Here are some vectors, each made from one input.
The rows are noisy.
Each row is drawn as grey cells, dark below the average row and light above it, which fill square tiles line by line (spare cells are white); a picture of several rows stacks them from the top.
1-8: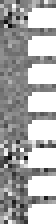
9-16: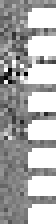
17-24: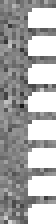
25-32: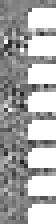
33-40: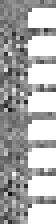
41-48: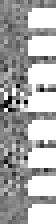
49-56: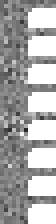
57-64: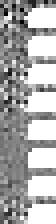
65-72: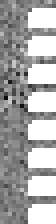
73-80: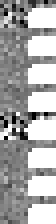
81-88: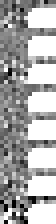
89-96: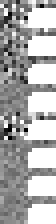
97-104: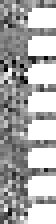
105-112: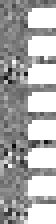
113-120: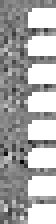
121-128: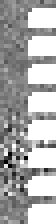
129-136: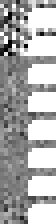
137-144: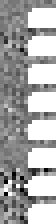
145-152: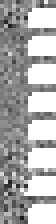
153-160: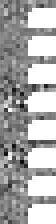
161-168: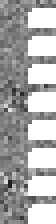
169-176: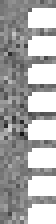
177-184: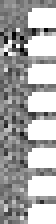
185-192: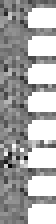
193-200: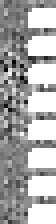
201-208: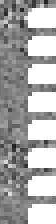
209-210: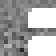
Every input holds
a point on an 8-point line and a true/false value, together with either a node of a 10-node tree, or a node of a 14-node tree.
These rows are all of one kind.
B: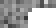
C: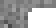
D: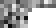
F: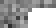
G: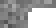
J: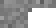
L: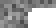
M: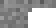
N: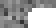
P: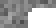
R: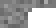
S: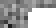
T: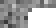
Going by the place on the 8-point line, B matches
D and T.
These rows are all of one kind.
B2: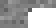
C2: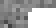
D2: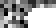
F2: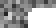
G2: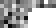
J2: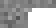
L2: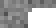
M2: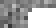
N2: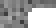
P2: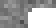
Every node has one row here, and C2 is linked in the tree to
F2, J2, L2 and M2.
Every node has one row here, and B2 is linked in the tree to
P2.
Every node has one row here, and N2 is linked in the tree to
L2.
